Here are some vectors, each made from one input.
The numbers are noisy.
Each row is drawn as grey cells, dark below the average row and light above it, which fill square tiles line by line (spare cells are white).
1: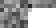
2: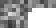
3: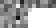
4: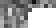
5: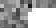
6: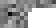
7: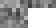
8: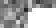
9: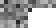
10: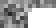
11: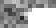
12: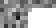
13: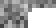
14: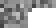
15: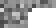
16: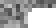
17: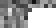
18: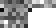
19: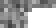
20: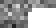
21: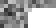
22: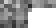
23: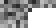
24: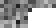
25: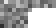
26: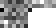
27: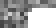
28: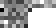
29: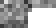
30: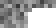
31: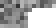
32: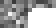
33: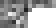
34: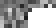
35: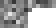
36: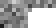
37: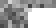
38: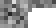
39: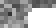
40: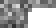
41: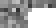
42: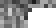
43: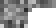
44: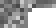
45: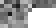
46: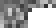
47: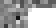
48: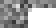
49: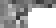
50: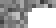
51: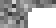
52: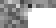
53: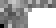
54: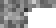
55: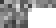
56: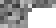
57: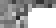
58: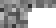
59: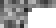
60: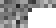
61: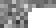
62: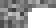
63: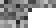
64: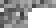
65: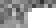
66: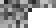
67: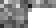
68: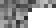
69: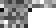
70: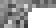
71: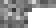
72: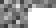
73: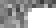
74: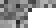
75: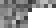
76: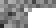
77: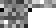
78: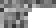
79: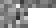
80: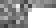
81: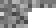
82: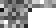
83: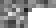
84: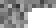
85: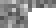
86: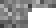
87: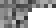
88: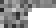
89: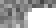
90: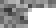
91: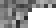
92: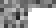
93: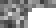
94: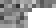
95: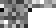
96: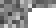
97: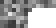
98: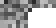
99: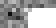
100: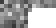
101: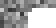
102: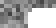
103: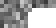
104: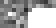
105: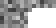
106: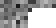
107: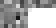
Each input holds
a list of up to three points on a 6-point line.
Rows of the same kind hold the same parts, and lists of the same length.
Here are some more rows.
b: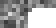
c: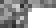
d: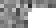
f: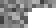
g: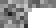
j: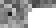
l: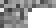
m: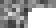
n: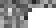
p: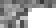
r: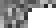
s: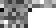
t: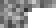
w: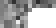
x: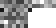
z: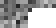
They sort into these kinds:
b, f, j, l, m, p, t, w
c, d, g
n, r, z
s, x

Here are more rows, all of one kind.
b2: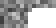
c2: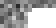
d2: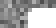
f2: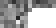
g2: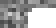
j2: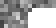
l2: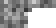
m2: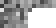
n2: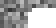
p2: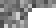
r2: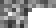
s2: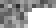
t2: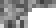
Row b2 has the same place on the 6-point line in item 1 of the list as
c2, n2 and s2.
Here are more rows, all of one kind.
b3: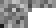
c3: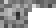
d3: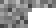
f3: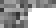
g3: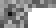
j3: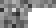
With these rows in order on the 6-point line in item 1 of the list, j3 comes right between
d3 and f3.
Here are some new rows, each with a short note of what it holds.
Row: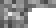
a list of two items
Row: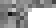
a list of three items
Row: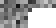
a list of one item
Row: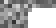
a list of three items
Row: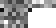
the empty list
